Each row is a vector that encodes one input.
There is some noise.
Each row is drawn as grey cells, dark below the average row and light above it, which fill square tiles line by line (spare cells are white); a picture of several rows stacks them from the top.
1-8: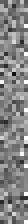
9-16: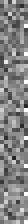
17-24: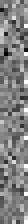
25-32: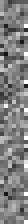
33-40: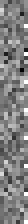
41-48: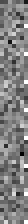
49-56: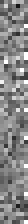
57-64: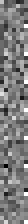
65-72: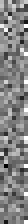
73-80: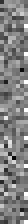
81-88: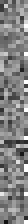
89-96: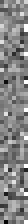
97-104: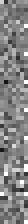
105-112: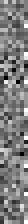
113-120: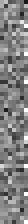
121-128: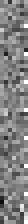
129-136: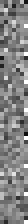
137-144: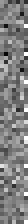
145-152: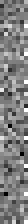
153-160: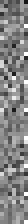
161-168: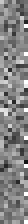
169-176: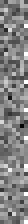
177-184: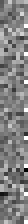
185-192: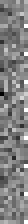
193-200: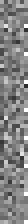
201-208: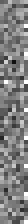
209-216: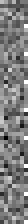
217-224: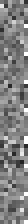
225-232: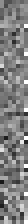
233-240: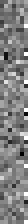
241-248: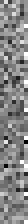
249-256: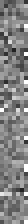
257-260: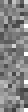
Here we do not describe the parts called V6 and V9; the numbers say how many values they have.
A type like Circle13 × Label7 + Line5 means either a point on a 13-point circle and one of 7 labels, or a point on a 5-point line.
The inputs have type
Bool × V9 + (Circle8 + V6) × Tree10.
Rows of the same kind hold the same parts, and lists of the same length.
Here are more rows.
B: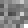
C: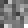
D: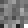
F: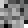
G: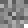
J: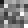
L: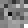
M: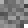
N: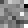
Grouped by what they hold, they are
B, L, M
C, D, G, J, N
F

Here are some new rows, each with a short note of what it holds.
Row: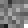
a true/false value and a value of V9
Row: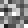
a true/false value and a value of V9
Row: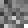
a point on an 8-point circle and a node of a 10-node tree
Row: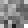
a true/false value and a value of V9
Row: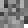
a point on an 8-point circle and a node of a 10-node tree
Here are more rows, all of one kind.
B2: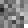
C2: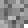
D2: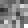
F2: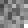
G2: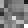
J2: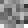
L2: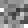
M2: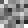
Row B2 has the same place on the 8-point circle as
C2 and G2.
